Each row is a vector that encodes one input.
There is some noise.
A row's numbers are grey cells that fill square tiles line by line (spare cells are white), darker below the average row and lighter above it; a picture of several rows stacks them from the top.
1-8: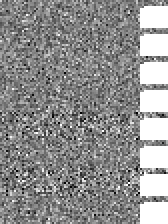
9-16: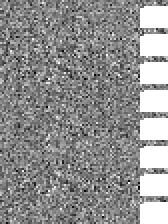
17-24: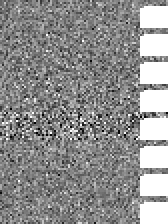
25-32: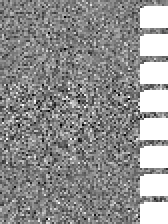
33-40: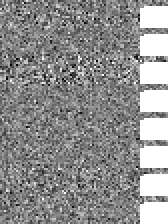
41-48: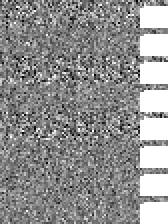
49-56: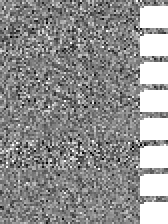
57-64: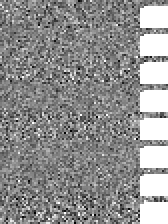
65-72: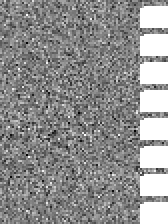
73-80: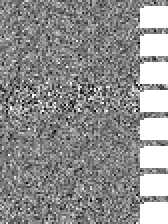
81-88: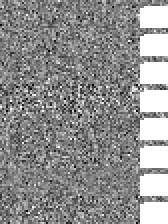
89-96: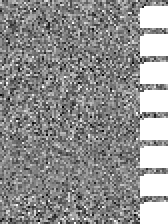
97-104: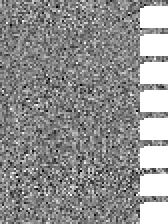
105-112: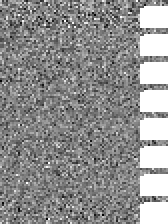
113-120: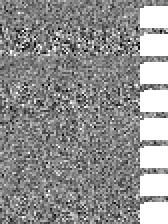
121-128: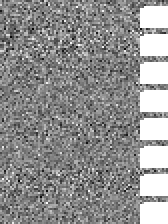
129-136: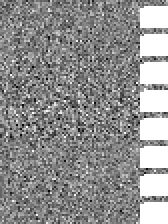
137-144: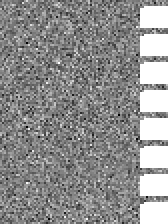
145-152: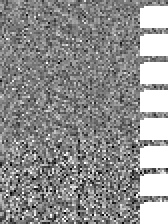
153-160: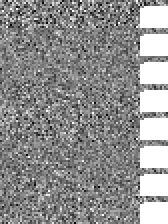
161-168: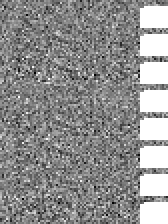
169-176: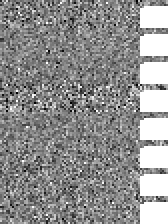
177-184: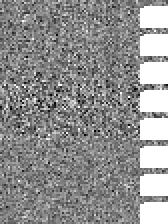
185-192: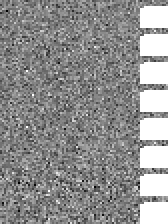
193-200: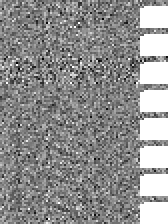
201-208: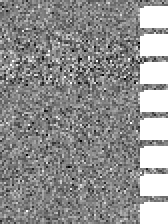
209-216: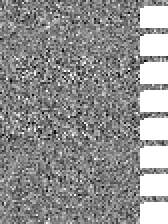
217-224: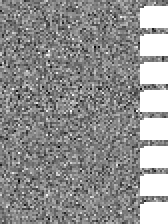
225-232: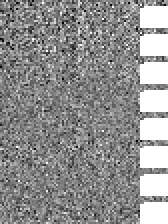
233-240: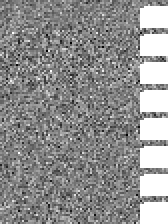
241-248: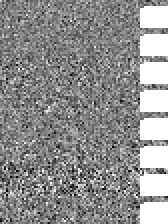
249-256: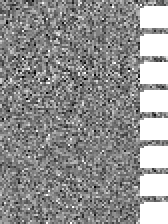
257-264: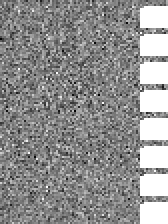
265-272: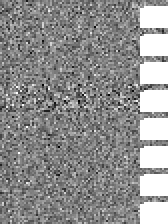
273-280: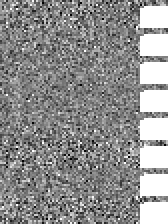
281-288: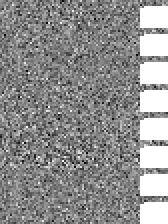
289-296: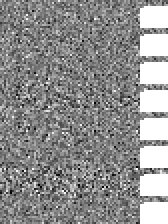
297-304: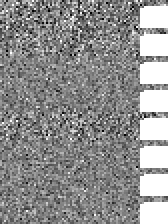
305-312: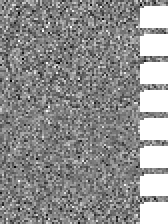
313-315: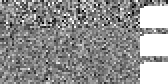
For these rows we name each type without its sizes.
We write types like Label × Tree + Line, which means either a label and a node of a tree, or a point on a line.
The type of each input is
(Circle + Unit) × Line × Line × Line × Line × (Tree + Unit).
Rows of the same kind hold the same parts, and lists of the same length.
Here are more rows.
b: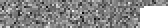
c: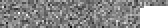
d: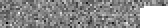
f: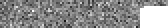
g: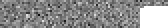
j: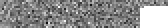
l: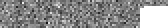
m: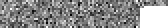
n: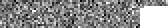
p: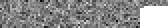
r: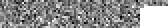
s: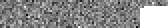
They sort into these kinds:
b
c, d, s
f, g, n, p
j, l, m, r

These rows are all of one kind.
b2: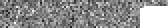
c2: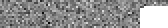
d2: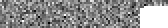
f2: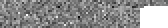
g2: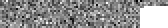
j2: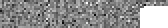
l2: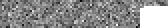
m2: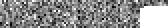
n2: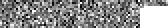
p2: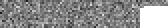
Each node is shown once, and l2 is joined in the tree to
n2 and p2.
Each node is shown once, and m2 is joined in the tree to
f2.
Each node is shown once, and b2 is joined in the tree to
d2, g2 and p2.
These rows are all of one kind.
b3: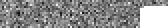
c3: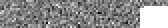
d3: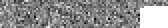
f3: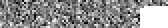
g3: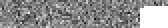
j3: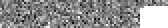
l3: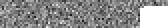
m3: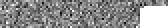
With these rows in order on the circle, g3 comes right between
b3 and l3.
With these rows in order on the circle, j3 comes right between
c3 and d3.
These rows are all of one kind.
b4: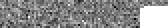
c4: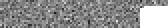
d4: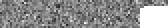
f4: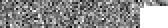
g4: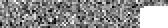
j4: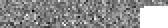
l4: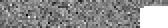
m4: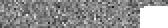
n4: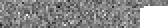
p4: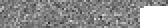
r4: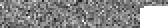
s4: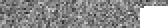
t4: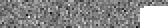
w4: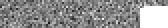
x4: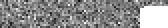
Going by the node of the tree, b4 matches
l4, r4, t4 and x4.
